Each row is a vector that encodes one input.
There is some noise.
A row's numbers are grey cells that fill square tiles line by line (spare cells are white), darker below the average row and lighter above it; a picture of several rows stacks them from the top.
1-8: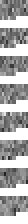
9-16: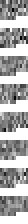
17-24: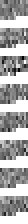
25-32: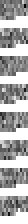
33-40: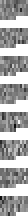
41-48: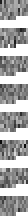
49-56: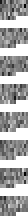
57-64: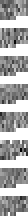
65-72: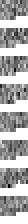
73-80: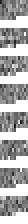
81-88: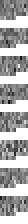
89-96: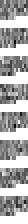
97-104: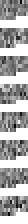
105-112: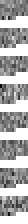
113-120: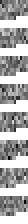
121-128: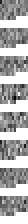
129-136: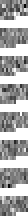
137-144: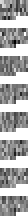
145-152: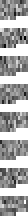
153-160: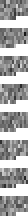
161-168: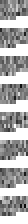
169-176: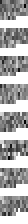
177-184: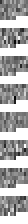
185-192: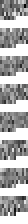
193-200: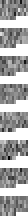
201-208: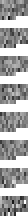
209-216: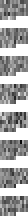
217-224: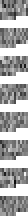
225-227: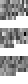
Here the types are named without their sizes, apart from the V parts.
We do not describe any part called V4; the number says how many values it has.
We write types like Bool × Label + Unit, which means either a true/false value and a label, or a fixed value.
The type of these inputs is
(Bool × Circle + V4) × List(Line).
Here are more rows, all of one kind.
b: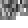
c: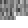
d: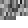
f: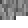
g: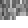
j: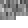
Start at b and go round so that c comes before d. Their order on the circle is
b, c, g, f, j, d.
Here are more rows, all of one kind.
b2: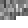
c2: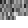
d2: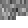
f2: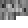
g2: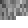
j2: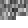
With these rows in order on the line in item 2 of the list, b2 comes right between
g2 and j2.
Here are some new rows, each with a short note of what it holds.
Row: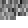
a value of V4, together with a list of one item
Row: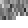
a point on a circle and a true/false value, together with the empty list
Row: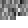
a value of V4, together with a list of one item
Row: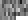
a value of V4, together with a list of one item
